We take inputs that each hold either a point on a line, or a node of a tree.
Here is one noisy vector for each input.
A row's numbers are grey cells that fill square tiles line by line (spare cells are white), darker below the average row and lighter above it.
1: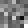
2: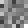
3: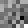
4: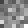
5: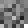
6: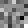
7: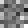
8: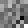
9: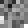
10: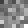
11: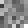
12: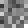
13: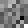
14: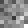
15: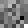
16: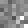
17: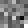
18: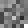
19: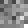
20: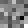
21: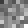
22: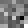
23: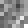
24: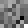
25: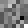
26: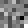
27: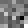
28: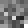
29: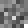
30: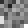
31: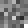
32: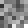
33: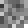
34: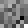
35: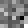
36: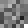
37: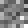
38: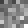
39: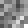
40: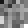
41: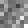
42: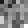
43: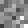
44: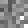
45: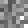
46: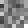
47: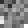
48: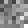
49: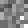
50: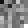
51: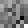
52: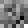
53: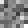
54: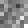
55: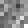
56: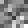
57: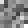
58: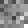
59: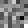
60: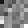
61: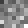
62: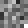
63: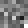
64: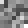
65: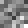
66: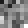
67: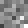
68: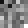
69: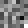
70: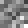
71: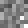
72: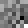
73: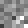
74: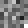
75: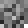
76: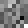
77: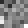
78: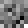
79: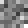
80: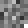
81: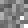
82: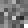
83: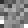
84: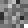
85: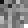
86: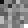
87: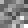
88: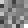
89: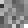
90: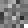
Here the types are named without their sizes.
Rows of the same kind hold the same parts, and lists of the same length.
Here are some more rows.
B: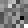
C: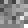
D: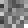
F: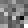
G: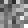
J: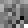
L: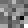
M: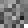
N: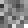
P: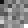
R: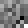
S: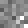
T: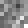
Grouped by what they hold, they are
B, F, J, L, M, R
C, D, G, N, P, S, T

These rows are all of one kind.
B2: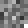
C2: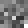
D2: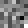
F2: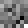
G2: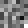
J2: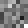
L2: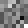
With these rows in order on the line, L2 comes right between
F2 and J2.
